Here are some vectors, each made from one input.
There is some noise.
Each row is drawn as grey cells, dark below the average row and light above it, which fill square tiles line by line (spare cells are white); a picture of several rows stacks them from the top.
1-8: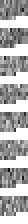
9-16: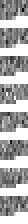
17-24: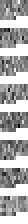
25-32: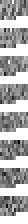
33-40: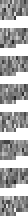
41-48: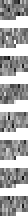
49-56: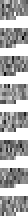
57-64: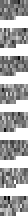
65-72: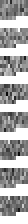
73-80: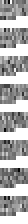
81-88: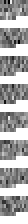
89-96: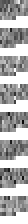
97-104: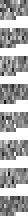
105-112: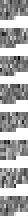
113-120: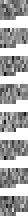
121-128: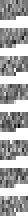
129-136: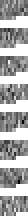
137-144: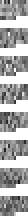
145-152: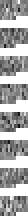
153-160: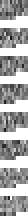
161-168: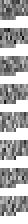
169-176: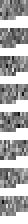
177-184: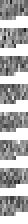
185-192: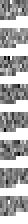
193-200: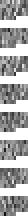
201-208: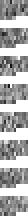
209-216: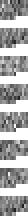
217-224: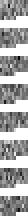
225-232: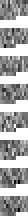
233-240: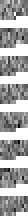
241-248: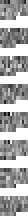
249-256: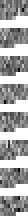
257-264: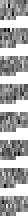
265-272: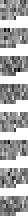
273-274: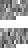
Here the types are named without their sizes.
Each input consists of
a point on a circle, together with either a point on a circle, or a node of a tree.
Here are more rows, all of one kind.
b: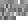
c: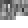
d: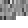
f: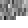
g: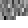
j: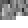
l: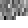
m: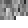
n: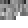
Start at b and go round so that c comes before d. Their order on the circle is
b, f, l, g, c, j, d, n, m.
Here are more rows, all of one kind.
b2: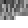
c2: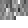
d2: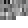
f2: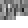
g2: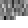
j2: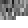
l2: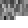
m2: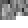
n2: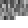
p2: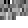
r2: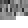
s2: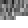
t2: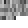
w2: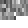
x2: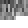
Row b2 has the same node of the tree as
j2, r2, s2 and x2.
